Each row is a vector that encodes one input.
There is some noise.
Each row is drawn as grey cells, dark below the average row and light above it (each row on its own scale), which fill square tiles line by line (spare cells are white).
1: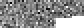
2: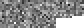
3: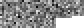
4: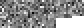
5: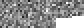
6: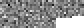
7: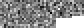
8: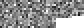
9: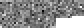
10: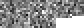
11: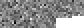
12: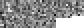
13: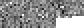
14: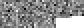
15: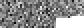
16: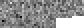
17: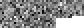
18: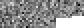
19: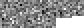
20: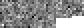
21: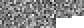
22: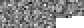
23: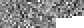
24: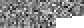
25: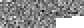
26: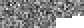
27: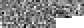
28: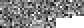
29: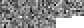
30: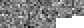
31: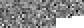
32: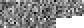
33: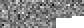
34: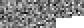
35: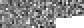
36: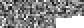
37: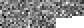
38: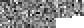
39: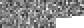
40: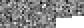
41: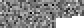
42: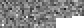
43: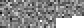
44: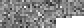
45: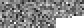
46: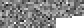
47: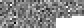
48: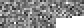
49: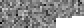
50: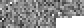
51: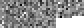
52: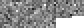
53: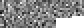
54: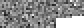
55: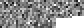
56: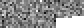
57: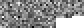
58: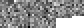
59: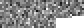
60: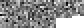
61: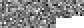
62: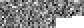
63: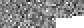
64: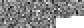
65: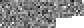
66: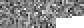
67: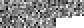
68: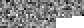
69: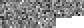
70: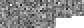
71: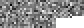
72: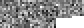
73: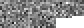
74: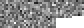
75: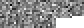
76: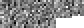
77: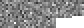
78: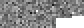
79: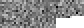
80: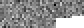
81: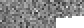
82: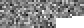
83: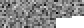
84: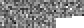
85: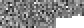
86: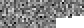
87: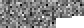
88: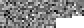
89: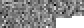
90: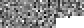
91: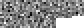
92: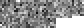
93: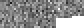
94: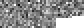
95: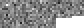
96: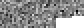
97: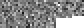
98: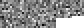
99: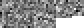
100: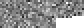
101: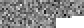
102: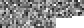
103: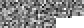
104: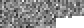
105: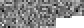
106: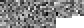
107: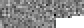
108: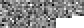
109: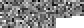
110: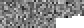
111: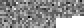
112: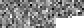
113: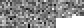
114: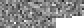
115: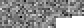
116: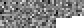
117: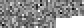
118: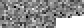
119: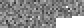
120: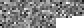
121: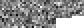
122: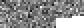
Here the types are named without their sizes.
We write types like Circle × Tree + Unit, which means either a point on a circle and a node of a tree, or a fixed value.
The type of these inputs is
Bool × Bool × Bool × Bool × Line + Circle.
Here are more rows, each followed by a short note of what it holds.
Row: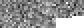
a point on a circle
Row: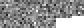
a point on a line and four true/false values
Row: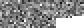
a point on a circle
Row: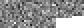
a point on a circle
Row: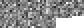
a point on a circle
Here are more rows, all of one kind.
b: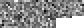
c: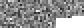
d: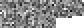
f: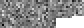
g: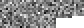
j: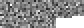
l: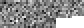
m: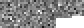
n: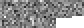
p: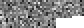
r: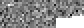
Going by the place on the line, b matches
f, j, m and r.
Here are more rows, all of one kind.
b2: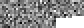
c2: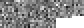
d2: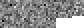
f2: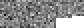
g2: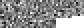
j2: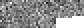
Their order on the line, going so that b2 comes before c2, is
g2, b2, d2, j2, f2, c2.
